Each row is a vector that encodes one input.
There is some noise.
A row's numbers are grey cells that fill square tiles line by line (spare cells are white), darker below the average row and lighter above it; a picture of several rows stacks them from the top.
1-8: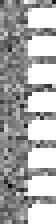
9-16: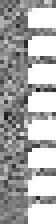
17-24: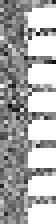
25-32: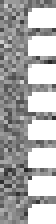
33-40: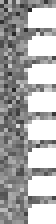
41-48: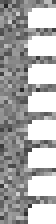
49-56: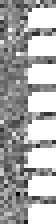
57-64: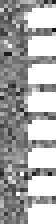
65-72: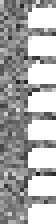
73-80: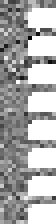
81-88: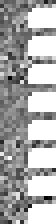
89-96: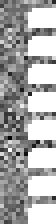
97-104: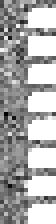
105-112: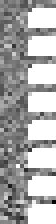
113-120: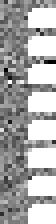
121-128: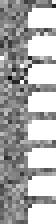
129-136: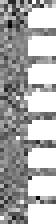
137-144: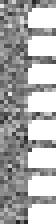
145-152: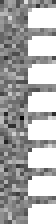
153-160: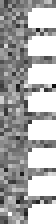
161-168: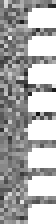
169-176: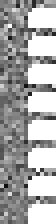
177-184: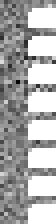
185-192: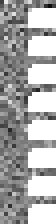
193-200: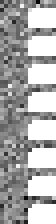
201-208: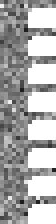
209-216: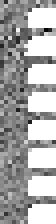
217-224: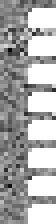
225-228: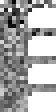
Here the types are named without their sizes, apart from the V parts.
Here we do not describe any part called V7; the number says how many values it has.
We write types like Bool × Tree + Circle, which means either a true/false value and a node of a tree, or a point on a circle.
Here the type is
List(Bool × V7).
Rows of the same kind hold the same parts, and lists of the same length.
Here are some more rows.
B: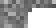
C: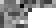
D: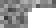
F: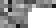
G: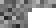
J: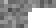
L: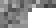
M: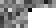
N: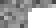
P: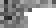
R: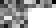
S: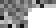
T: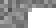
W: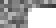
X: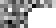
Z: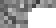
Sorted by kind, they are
B, C, F, J, L, M, N, R, S, T, W, Z
D, G, P
X

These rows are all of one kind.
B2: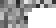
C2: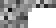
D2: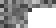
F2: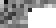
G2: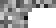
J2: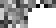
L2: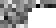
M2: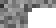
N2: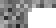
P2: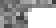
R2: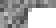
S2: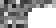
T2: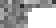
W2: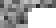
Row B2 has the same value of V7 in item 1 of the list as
C2, N2 and W2.
